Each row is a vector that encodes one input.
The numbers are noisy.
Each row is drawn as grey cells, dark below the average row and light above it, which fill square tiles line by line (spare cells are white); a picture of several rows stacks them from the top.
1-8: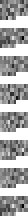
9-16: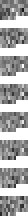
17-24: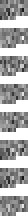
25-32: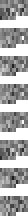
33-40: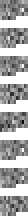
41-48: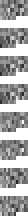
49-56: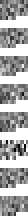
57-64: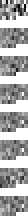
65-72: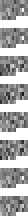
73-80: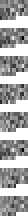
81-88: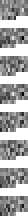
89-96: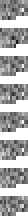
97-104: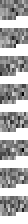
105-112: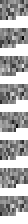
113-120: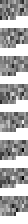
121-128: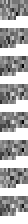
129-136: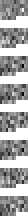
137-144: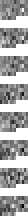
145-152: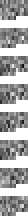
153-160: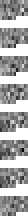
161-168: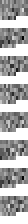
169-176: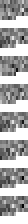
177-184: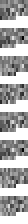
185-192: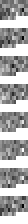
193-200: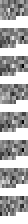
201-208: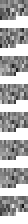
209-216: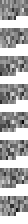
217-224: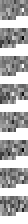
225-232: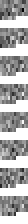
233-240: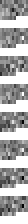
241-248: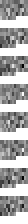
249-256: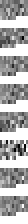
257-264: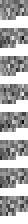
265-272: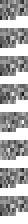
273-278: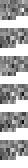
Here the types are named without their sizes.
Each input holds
a list of points on a line.
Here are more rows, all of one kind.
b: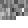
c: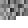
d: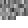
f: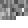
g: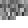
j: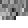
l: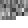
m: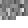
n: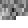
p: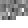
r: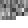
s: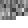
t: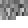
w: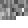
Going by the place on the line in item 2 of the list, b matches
f, m, t and w.
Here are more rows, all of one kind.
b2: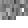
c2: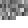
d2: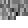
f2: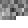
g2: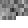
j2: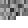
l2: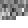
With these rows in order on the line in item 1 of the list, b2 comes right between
c2 and g2.
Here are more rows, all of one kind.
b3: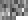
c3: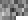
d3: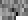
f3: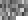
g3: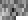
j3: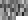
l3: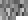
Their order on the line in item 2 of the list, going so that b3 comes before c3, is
j3, f3, b3, l3, c3, g3, d3.
